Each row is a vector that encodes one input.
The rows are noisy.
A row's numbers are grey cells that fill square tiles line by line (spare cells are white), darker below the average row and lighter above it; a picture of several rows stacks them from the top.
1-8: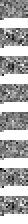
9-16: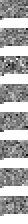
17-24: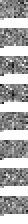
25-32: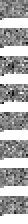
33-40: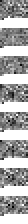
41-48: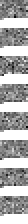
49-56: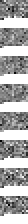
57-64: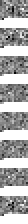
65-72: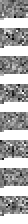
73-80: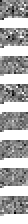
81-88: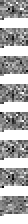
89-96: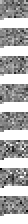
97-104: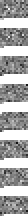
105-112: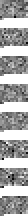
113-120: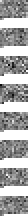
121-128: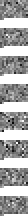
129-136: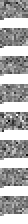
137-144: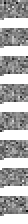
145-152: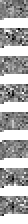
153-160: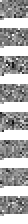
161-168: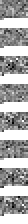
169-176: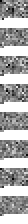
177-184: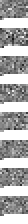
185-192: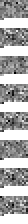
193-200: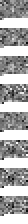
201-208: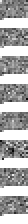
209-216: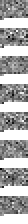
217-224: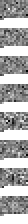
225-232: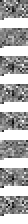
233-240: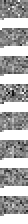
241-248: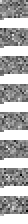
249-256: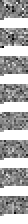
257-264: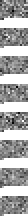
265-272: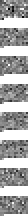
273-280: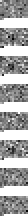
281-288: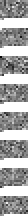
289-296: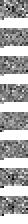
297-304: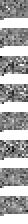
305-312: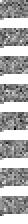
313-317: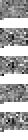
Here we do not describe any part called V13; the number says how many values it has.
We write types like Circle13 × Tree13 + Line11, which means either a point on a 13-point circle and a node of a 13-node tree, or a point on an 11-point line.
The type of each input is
Bool × Bool × Bool × Bool × (Line10 + Tree10) × V13.
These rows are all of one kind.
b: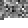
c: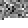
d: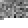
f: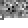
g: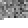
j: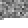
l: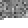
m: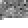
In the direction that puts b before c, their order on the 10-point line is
d, b, g, m, c, j, f, l.
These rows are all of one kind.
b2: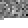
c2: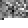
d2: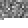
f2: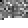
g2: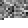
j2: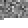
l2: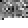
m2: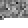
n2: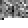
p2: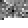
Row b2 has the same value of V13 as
m2 and n2.
